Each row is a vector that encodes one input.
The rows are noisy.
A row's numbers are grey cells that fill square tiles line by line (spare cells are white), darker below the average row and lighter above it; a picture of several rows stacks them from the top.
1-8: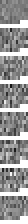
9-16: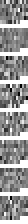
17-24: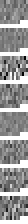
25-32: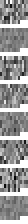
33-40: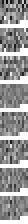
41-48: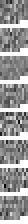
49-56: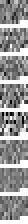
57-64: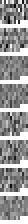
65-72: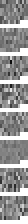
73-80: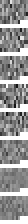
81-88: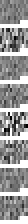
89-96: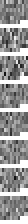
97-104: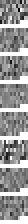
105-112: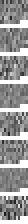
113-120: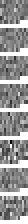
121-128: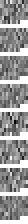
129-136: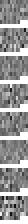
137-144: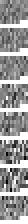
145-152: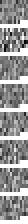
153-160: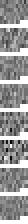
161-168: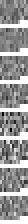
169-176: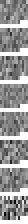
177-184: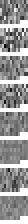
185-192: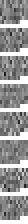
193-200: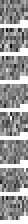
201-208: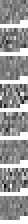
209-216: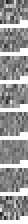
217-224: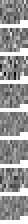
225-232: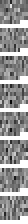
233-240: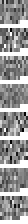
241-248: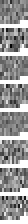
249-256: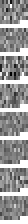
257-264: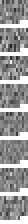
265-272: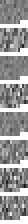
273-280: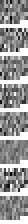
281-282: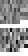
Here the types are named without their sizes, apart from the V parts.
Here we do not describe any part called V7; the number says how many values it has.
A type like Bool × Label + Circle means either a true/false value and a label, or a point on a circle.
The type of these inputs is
Label × Label × (Label × Label + V7) + Line.
